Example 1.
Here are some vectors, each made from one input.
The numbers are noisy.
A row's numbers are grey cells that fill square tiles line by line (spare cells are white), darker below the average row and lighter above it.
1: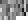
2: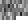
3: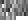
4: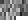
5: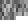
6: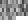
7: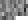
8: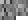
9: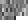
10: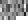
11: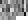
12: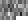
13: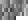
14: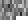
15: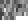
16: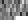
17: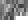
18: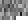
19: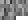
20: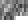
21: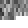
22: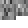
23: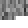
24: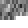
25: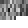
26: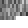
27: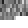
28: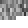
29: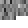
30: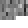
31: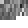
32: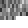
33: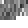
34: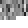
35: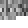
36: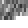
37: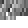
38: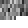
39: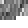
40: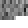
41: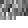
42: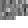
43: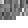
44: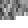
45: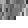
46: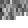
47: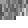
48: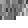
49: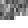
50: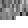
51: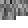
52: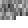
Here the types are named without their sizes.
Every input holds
either a point on a line, or three true/false values.
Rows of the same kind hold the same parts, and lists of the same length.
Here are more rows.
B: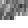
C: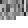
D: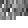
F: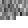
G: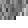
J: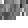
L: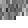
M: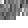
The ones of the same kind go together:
B, F, G, J, L, M
C, D

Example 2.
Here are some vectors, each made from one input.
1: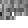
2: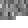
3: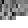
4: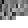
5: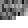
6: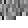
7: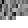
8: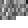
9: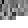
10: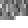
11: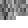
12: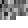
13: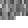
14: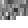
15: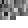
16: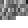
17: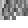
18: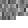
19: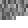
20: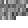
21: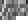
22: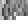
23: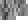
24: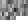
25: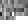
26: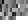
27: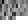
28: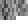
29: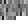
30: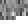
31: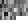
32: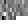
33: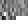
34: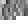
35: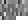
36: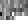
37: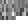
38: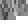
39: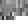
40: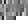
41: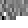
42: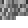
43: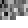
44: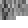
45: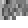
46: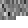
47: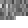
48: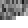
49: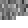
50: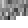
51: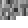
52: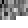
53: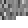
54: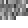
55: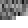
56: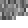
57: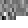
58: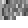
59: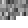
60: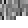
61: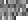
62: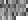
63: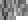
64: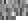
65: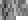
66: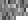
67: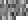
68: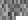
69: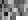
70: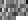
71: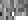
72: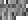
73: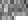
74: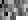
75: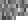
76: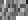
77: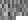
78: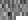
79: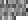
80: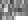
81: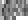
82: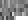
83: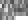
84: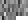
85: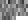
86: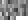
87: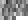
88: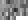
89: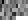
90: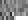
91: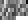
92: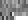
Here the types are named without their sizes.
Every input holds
either a point on a circle, or a fixed value, or three true/false values.
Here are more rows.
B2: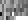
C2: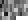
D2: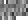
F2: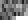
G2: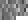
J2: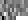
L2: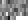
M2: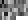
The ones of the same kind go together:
B2, J2
C2, D2, G2, L2, M2
F2

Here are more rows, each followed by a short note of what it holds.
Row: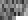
a fixed value
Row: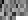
three true/false values
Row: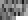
a fixed value
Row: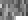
a point on a circle
